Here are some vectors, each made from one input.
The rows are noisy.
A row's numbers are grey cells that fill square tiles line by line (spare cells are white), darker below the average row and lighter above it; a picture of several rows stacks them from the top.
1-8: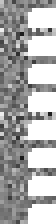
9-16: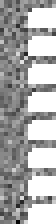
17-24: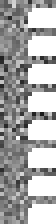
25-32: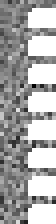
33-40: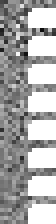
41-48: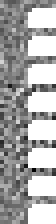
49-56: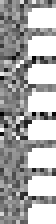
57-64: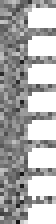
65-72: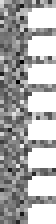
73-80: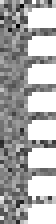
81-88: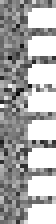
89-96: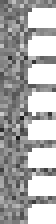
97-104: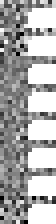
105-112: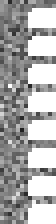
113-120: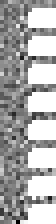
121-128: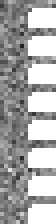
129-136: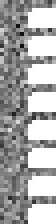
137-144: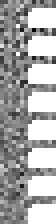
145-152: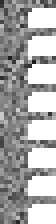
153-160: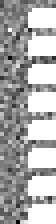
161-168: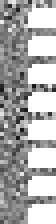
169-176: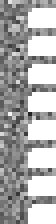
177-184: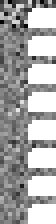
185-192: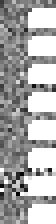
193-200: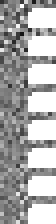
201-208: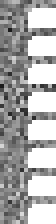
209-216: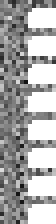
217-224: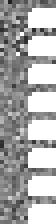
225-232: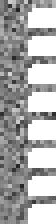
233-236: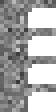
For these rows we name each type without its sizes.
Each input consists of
a point on a circle and a true/false value.
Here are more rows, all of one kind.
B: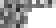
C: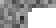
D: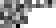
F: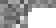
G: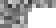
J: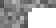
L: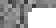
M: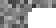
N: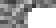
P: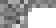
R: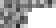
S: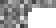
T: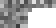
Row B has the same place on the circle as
F, G, N and P.
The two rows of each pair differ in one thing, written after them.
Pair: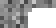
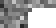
the true/false value
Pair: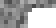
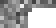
the true/false value
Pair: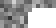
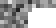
the place on the circle
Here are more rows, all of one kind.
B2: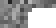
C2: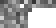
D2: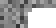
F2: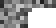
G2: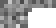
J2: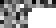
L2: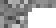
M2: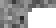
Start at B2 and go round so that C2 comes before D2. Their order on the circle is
B2, J2, C2, L2, G2, M2, D2, F2.
